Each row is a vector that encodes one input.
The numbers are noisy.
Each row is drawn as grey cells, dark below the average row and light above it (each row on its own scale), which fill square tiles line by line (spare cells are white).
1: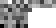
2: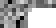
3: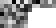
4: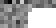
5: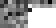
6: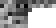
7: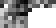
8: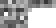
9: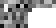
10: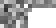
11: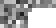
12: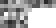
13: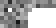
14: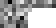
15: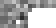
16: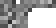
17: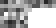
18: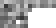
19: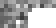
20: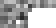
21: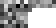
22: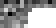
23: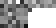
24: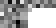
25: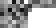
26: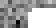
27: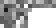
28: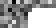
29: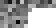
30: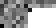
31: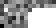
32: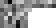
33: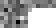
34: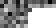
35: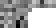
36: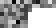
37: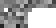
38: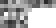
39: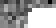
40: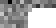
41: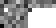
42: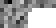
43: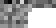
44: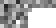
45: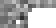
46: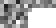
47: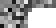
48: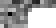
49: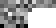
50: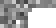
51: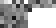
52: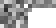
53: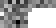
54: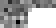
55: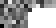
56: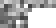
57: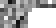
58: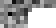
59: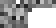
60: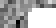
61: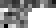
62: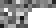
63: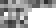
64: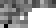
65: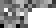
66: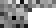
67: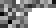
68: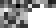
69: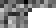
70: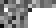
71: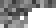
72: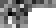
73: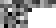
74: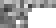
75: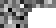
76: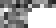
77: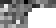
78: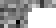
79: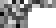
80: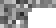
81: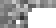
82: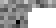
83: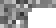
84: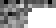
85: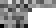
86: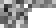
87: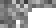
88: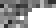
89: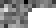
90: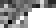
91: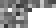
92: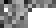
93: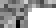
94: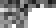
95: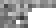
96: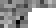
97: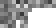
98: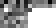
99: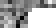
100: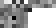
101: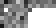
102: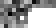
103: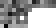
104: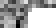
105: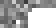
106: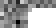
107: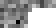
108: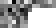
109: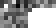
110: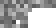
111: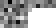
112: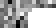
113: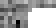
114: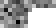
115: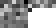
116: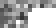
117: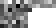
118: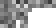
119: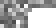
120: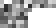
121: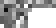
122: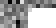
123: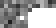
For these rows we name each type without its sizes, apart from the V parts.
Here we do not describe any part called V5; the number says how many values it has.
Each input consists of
a list of items, each a true/false value and a value of V5.
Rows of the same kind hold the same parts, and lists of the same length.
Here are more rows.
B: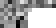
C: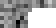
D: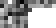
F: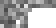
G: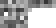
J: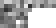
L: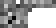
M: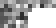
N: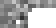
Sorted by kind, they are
B, C
D, L
F, J, M, N
G

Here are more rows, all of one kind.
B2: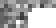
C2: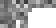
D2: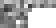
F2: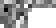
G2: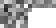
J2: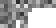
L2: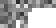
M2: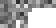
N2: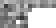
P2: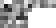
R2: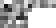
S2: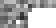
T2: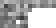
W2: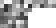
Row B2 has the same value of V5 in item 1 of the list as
C2, J2, L2 and M2.
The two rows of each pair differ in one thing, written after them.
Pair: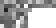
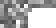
the value of V5 in item 1 of the list
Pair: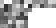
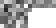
the true/false value in item 1 of the list
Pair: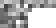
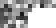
the value of V5 in item 1 of the list
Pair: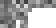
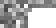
the value of V5 in item 1 of the list
